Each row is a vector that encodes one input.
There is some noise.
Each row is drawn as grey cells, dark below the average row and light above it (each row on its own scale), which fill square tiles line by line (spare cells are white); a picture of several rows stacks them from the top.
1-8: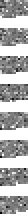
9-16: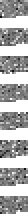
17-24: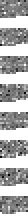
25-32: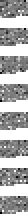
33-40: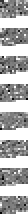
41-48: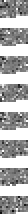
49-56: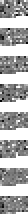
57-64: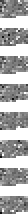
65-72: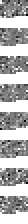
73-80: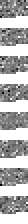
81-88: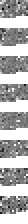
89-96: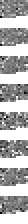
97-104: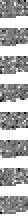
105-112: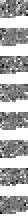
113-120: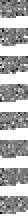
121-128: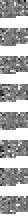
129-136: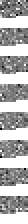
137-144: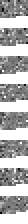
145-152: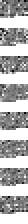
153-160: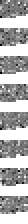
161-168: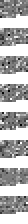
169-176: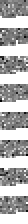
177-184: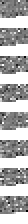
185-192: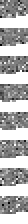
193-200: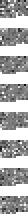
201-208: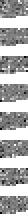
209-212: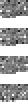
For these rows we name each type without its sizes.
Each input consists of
a point on a circle, together with either a point on a circle, or a point on a line.
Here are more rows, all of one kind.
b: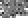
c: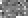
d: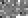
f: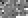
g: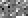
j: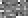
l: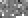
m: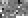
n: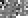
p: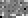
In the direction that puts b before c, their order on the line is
l, b, m, c, n, j, d, f, p, g.
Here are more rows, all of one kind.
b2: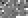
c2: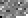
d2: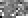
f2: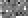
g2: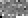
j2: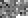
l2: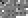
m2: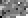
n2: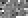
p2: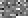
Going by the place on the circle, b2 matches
l2 and n2.
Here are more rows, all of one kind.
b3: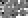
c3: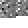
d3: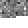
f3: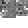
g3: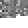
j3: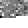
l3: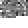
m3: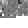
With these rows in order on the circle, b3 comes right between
d3 and f3.
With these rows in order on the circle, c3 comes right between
l3 and m3.
